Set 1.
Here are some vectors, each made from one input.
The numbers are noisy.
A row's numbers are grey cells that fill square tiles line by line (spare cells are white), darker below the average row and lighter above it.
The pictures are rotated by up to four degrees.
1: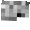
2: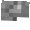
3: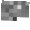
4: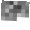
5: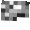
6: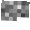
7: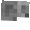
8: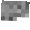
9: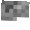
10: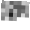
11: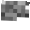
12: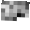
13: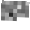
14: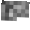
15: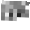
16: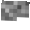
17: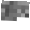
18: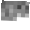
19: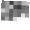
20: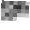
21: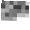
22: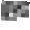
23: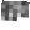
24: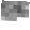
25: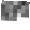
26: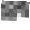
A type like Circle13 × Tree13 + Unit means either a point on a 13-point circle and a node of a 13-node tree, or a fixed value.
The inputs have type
Line4 × Line4.
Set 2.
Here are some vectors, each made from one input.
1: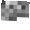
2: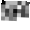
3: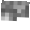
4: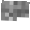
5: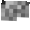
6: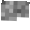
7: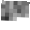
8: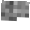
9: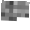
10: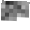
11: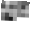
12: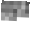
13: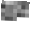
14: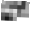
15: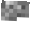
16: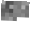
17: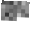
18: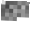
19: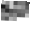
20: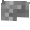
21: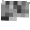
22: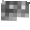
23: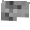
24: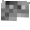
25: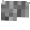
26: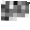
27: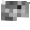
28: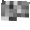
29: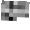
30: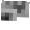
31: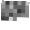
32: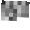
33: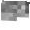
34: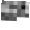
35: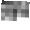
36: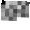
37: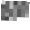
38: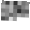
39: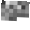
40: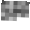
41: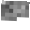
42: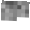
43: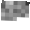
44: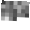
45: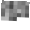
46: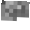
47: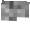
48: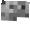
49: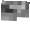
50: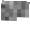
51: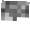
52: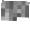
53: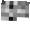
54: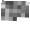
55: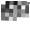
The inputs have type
Bool × Bool × Bool.
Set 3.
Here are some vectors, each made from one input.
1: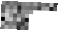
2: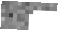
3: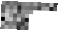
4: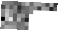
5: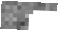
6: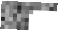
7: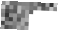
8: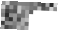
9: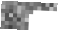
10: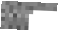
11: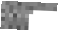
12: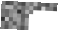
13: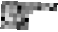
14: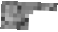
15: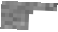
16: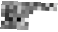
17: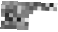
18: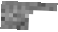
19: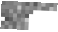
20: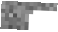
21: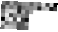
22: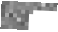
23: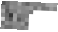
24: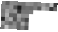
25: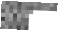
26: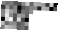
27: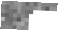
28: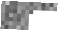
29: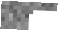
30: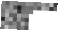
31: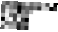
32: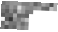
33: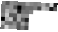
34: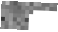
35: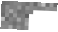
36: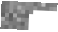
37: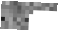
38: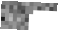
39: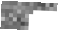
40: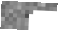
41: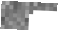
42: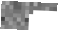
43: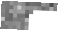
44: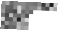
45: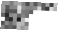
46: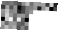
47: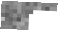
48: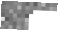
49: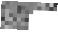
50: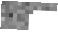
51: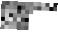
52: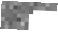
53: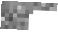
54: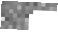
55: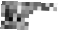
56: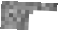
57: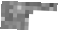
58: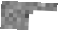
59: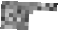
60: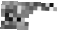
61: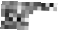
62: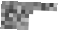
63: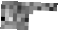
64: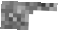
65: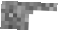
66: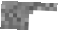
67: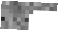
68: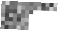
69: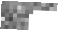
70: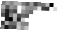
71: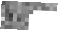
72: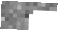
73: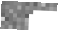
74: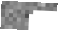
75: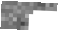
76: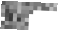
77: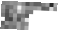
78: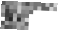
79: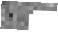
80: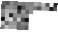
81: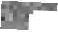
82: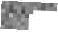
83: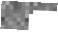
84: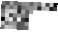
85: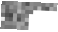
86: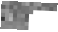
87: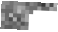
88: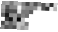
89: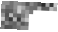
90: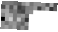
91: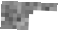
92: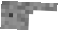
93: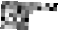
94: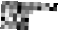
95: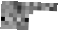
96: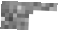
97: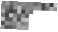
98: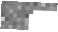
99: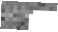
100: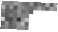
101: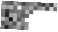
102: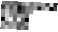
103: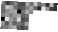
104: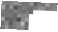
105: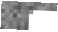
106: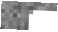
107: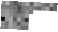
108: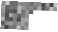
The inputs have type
Tree16 + Unit.
